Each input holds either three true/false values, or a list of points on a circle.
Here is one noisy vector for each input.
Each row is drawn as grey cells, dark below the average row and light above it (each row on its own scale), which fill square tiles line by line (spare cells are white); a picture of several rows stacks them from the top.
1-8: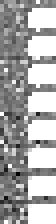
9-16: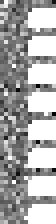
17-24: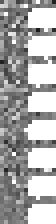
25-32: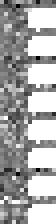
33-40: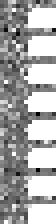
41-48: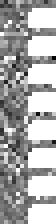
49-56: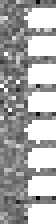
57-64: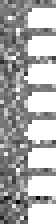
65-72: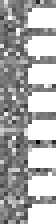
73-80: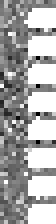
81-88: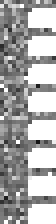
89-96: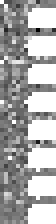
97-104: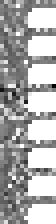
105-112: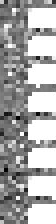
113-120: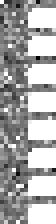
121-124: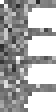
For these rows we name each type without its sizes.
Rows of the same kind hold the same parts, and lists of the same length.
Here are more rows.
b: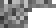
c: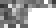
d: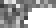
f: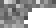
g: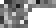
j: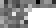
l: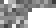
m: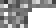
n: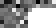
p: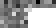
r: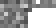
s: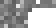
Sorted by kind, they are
b
c, d, f, s
g, n
j, l, m, p, r

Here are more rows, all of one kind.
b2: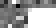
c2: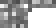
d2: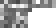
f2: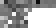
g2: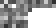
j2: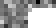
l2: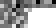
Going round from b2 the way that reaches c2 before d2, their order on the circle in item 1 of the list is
b2, f2, j2, g2, c2, d2, l2.
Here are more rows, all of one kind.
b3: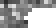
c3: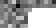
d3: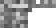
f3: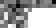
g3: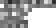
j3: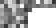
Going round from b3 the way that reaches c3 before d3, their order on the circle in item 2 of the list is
b3, g3, f3, j3, c3, d3.
